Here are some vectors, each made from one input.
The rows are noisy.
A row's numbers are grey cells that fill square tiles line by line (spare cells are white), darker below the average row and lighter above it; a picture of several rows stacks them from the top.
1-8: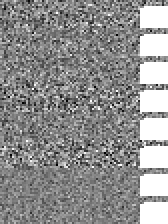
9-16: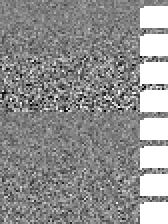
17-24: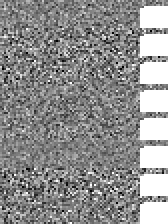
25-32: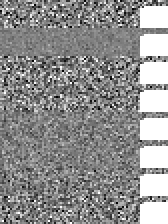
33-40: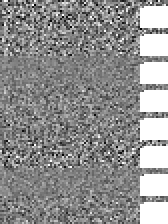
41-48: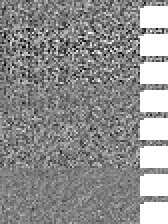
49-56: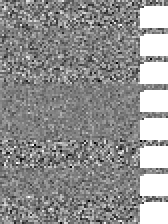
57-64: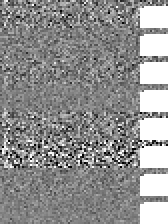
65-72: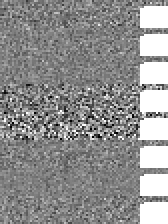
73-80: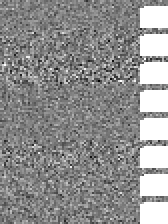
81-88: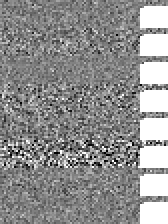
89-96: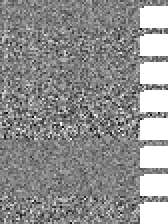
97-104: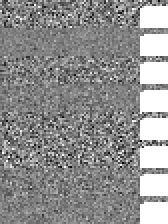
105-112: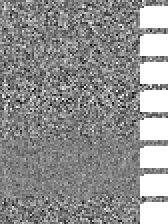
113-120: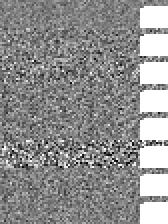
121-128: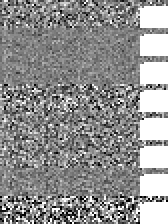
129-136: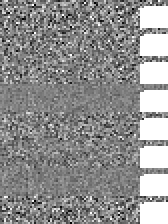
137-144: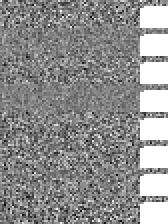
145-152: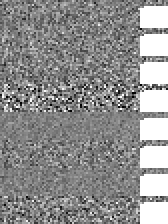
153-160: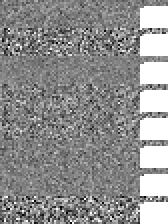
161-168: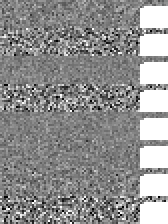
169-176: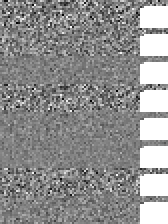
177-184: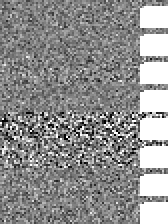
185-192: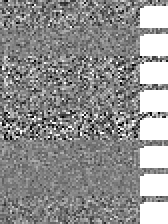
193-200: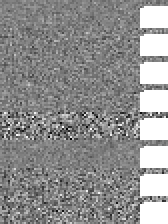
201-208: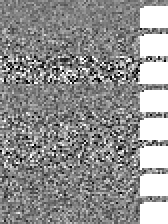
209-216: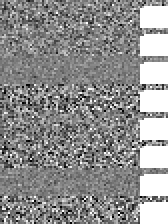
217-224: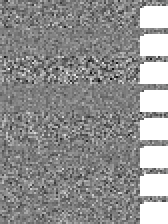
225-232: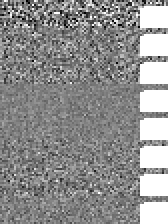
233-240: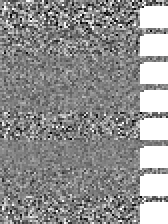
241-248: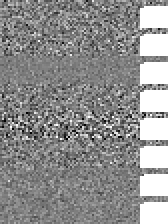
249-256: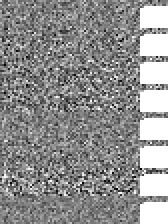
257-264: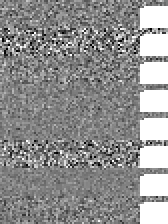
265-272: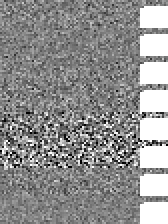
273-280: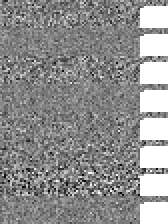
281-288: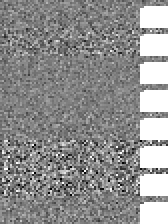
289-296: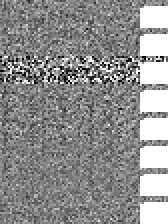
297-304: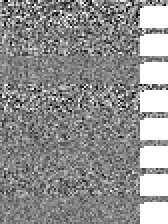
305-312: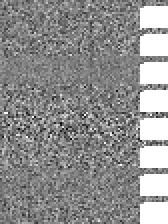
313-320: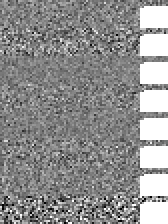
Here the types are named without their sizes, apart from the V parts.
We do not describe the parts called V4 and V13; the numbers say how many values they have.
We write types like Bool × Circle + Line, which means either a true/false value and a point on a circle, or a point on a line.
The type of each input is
Bool × V4 + Circle × (Line + V13).
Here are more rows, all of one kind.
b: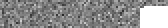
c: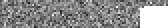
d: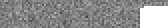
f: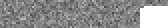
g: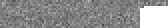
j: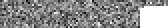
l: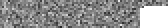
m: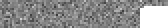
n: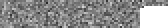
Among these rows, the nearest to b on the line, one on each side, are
f and g.
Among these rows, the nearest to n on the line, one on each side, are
d and l.
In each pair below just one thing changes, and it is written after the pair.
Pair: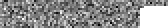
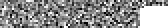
the place on the circle
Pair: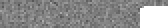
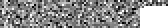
the value of V13
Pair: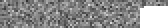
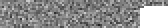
the place on the circle
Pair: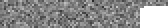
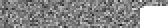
the place on the circle
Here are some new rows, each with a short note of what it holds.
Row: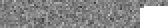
a true/false value and a value of V4
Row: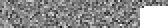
a point on a circle and a point on a line
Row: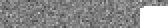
a point on a circle and a value of V13
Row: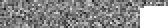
a point on a circle and a point on a line
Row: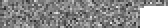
a point on a circle and a point on a line
